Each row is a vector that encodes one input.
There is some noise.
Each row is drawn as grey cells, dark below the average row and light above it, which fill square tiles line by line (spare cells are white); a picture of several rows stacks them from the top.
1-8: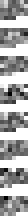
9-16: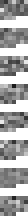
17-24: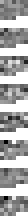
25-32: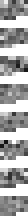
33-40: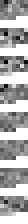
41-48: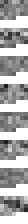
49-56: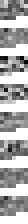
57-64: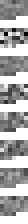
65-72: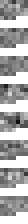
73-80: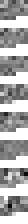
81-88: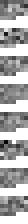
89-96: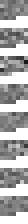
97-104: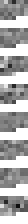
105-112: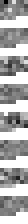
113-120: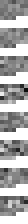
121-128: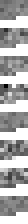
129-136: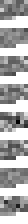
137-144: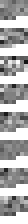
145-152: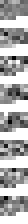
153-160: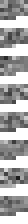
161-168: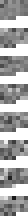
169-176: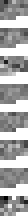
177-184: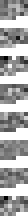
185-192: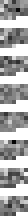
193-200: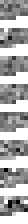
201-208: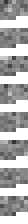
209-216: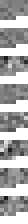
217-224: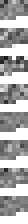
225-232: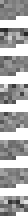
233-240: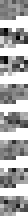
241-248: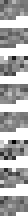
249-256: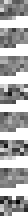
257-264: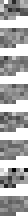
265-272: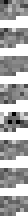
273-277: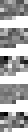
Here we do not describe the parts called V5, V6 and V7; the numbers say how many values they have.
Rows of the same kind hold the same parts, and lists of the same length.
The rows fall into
3 kinds.
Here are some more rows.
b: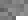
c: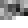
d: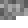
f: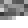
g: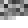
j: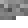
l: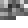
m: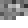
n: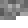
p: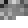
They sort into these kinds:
b, d, l, m
c, f, g
j, n, p

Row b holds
a node of an 11-node tree, a value of V5 and a value of V6.
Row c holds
a true/false value and a value of V7.
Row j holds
a node of a 10-node tree and a node of an 11-node tree.
